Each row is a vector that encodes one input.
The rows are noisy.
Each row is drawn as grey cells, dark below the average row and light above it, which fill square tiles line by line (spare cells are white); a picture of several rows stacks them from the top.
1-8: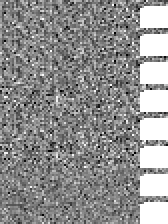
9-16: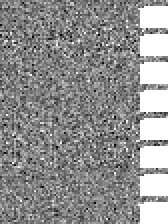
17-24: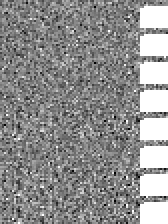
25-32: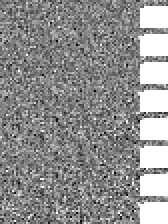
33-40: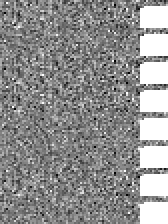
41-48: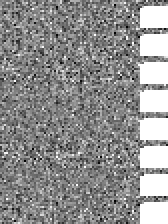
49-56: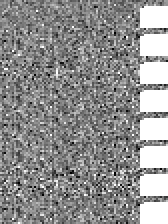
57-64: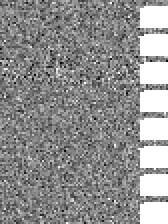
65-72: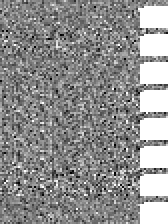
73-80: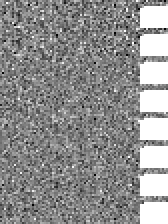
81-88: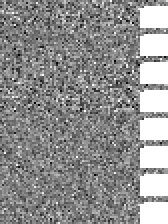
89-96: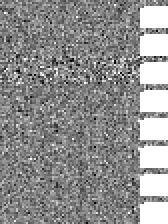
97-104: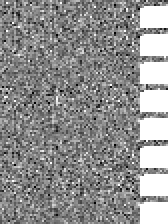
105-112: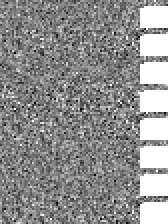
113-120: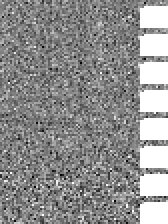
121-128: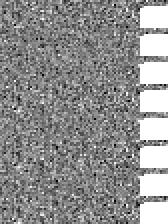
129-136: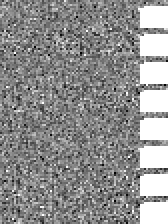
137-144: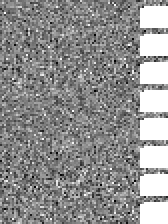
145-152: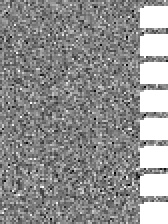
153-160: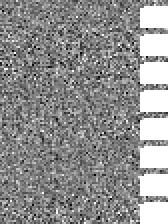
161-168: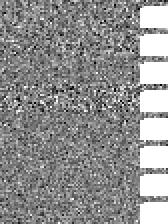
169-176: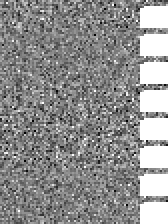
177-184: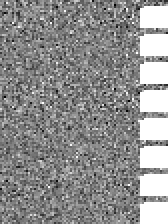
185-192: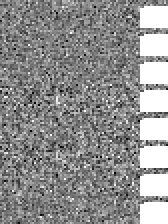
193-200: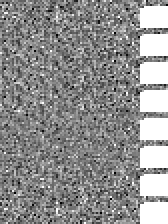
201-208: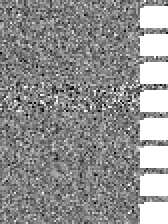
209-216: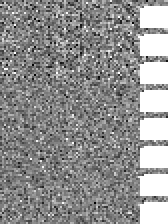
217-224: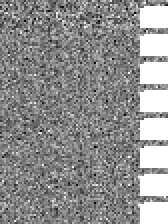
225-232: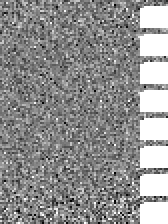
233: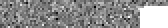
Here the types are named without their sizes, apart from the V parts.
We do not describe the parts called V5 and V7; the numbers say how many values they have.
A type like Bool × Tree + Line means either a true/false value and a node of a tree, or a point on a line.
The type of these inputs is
(Bool × Bool × Bool × Bool × V5 + Unit) × List(Label × V7).
